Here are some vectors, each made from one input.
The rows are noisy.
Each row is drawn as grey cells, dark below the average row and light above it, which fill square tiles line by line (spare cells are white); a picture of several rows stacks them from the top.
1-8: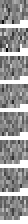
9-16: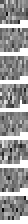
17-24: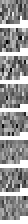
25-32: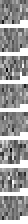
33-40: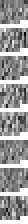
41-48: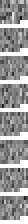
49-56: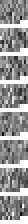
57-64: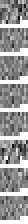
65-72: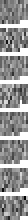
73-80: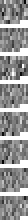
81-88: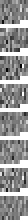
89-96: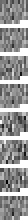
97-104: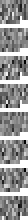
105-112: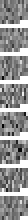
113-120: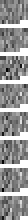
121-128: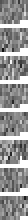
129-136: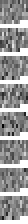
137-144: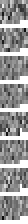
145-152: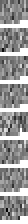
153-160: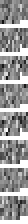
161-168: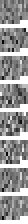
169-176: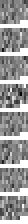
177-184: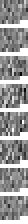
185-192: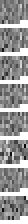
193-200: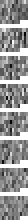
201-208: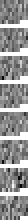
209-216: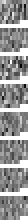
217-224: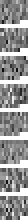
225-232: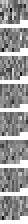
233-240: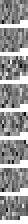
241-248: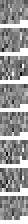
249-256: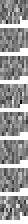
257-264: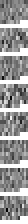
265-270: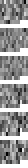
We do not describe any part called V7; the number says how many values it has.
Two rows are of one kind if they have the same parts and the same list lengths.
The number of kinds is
4.
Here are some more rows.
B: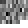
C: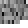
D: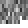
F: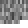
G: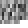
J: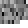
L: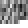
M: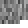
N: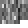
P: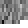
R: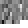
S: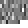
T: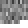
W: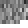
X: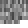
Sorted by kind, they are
B, D, G, L, N, S
C, J
F, M, T, X
P, R, W

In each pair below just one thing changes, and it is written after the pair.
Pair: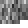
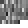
the place on the 9-point circle
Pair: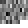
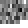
the place on the 9-point circle
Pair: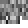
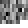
the label
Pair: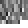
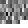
the label
